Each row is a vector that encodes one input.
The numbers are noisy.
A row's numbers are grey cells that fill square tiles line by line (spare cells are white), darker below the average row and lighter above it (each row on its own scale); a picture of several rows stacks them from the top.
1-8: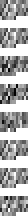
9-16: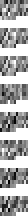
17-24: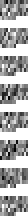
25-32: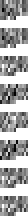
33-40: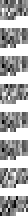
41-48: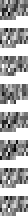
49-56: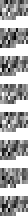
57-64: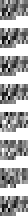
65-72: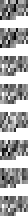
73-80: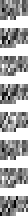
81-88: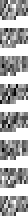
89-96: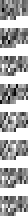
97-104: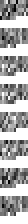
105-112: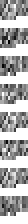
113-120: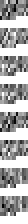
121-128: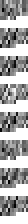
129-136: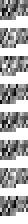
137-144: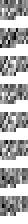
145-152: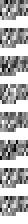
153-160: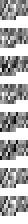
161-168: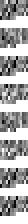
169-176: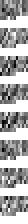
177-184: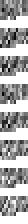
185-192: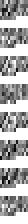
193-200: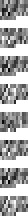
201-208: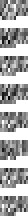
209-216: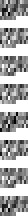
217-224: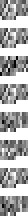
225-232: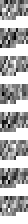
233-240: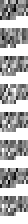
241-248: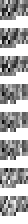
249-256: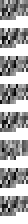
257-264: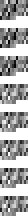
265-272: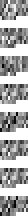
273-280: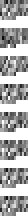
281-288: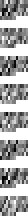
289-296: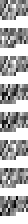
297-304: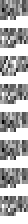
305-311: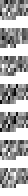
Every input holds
a point on a 6-point line.
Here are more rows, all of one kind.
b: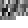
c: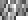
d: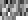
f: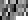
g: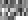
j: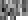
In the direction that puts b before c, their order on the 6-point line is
f, b, j, c, d, g.
